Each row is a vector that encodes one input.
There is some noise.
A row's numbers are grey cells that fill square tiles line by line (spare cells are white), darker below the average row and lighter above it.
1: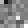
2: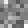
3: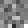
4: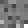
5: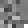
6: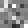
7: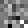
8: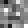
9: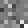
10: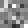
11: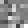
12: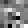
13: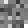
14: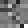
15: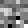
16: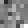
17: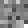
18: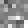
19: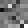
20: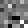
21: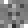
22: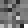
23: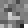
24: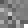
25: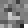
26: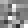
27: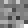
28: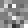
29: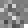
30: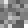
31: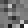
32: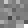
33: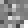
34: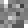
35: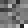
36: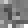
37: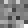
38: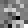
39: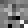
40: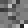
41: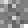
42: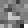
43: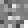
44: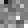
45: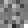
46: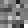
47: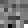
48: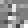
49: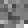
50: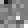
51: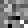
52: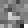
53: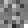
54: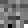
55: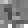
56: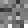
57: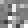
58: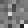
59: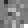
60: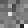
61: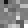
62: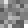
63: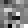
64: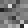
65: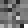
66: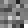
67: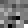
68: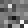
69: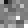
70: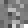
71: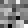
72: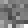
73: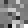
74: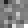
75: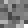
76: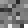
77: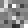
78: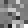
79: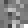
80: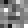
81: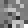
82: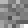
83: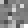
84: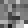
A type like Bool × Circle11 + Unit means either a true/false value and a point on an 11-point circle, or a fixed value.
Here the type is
(Bool × Bool × Bool + Line8) × Line8.
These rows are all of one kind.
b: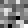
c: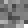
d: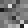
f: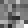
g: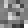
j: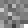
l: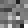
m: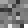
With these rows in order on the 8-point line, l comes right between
g and m.
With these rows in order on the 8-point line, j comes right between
d and m.
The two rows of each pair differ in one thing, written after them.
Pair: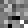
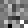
the place on the 8-point line
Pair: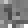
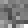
the place on the 8-point line
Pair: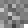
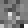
one of the three true/false values
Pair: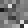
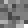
one of the three true/false values
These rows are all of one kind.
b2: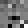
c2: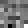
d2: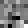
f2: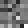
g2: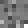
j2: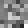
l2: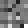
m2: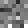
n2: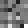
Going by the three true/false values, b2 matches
f2, l2 and n2.
